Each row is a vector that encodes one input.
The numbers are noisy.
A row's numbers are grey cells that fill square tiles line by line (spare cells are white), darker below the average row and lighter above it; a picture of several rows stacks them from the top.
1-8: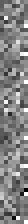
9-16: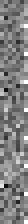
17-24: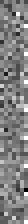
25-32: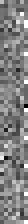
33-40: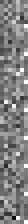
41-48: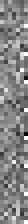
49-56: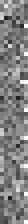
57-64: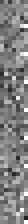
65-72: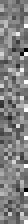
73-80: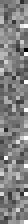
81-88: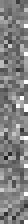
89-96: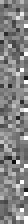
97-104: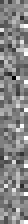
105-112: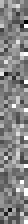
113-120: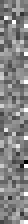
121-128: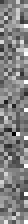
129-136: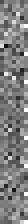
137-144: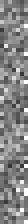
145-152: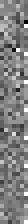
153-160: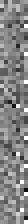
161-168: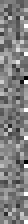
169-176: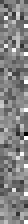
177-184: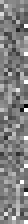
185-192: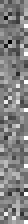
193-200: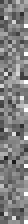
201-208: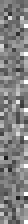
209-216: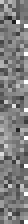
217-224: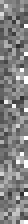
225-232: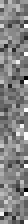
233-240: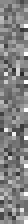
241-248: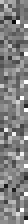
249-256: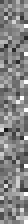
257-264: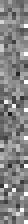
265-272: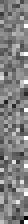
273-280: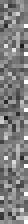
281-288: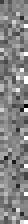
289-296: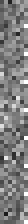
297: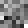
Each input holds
either a point on a 13-point line, or a node of a 10-node tree and three true/false values.
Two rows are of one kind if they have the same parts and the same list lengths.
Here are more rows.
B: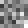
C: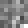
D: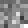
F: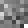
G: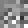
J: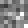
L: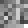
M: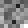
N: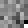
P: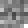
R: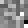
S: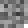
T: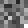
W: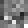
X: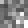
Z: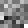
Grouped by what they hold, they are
B, F, J, N, R, X, Z
C, D, G, L, M, P, S, T, W

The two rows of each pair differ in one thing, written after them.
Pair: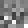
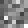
the node of the tree
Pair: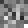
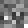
one of the three true/false values
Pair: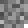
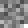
one of the three true/false values
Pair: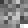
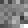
the node of the tree
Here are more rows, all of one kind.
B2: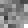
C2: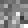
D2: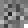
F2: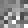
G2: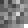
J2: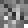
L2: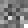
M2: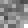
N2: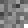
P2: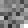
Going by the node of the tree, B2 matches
F2 and M2.
